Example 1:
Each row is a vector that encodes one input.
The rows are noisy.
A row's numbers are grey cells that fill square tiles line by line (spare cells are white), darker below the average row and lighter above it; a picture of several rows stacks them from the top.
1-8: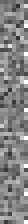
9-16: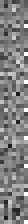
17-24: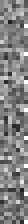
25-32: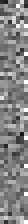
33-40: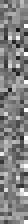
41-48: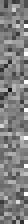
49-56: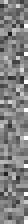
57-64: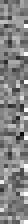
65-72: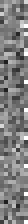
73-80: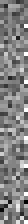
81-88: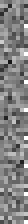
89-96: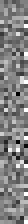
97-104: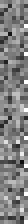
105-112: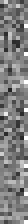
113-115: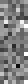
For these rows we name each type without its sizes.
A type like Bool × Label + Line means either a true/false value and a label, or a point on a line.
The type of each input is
Tree.
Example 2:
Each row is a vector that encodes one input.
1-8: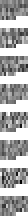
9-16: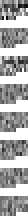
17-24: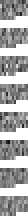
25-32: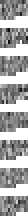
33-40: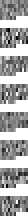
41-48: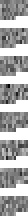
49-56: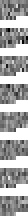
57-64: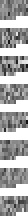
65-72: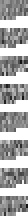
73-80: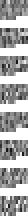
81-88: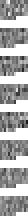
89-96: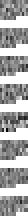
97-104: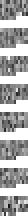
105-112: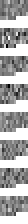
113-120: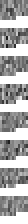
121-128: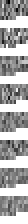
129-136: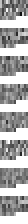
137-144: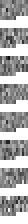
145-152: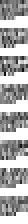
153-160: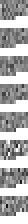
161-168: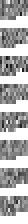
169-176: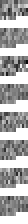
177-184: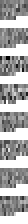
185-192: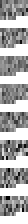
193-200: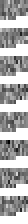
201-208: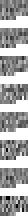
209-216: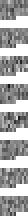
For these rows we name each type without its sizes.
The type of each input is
Line.
